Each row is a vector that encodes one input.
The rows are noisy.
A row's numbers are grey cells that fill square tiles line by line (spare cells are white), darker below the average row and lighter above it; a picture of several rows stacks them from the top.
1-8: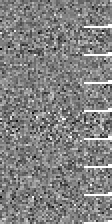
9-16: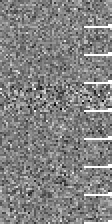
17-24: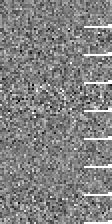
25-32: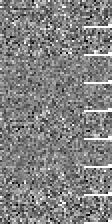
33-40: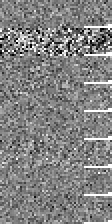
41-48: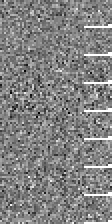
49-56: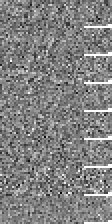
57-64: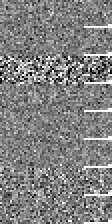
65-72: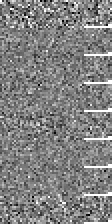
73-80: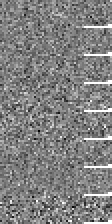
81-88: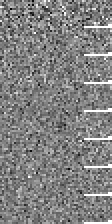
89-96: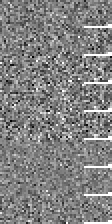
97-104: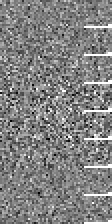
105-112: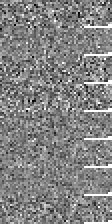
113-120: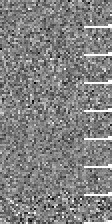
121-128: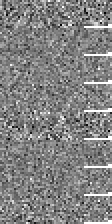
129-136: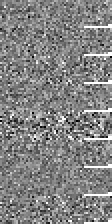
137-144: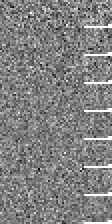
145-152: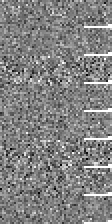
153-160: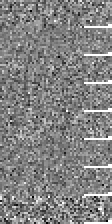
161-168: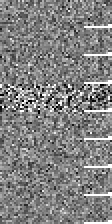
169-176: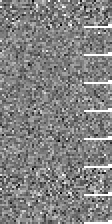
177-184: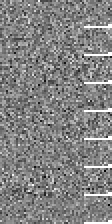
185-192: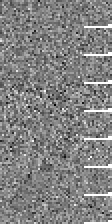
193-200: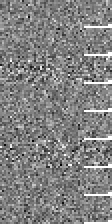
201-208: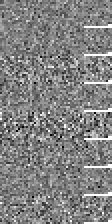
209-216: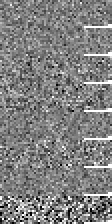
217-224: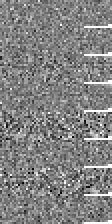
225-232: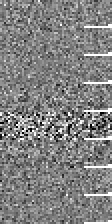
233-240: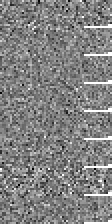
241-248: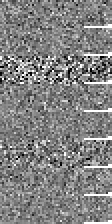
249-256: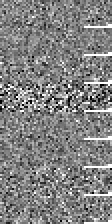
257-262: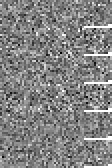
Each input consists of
a list of up to three items, each one of 10 labels and a point on a 5-point line.
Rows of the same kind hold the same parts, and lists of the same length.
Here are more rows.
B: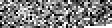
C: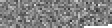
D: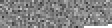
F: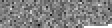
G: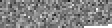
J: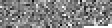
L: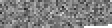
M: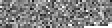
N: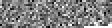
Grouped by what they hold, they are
B
C, D, F
G, L
J, M, N

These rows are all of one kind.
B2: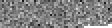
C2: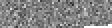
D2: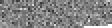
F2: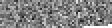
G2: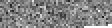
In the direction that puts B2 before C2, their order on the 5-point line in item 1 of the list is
G2, D2, B2, C2, F2.
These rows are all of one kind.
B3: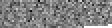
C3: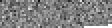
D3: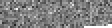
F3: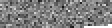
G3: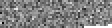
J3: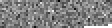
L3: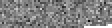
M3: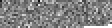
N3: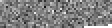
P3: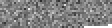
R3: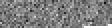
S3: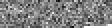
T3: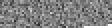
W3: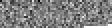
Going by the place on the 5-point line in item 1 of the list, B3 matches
C3, M3 and W3.
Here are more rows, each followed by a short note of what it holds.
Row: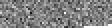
a list of three items
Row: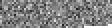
a list of two items
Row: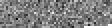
a list of two items
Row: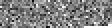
a list of one item
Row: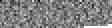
a list of two items
